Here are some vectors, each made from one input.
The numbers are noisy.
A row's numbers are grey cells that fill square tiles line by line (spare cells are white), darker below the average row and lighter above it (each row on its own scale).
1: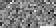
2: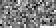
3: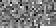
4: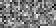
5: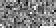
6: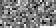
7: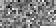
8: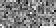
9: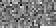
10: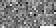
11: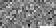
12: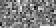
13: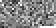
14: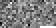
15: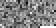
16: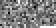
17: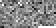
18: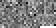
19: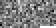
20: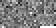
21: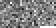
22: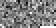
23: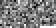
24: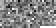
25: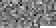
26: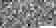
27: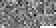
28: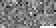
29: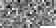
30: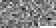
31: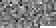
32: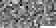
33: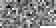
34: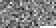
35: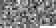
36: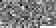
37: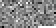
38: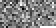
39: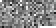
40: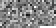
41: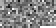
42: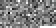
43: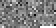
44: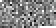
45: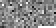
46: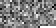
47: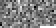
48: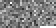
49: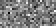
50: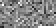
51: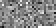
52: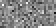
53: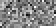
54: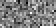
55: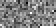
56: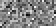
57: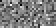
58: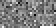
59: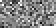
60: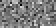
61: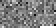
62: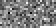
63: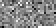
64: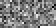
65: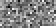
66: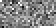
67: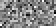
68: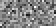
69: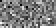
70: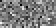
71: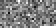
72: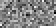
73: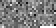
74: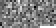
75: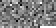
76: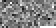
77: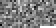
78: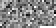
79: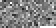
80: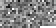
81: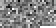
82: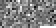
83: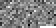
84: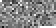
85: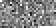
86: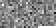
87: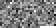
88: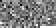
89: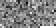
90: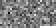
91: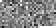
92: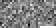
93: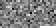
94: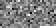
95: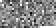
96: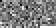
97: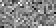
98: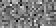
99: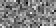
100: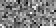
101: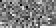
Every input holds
a list of up to two points on a 6-point line.
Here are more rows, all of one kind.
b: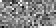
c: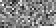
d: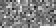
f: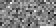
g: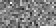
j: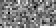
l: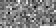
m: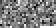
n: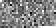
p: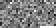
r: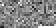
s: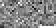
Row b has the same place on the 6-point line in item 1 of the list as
c and n.
